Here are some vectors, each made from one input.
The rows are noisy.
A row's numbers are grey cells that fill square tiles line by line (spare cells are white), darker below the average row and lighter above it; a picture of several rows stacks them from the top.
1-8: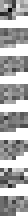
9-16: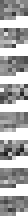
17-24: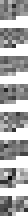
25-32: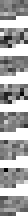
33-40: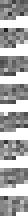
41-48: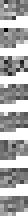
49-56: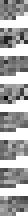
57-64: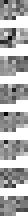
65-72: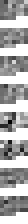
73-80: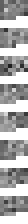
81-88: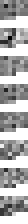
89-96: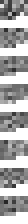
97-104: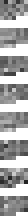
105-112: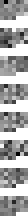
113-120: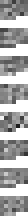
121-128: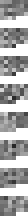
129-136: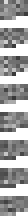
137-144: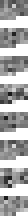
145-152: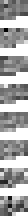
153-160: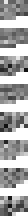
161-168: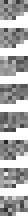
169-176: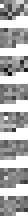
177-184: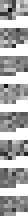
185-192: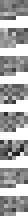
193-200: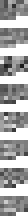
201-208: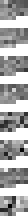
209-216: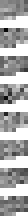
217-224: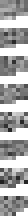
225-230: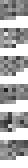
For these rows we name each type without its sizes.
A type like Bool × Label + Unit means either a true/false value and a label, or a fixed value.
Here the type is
Bool × Bool × Bool × Bool × Bool + Label × Label + Unit.
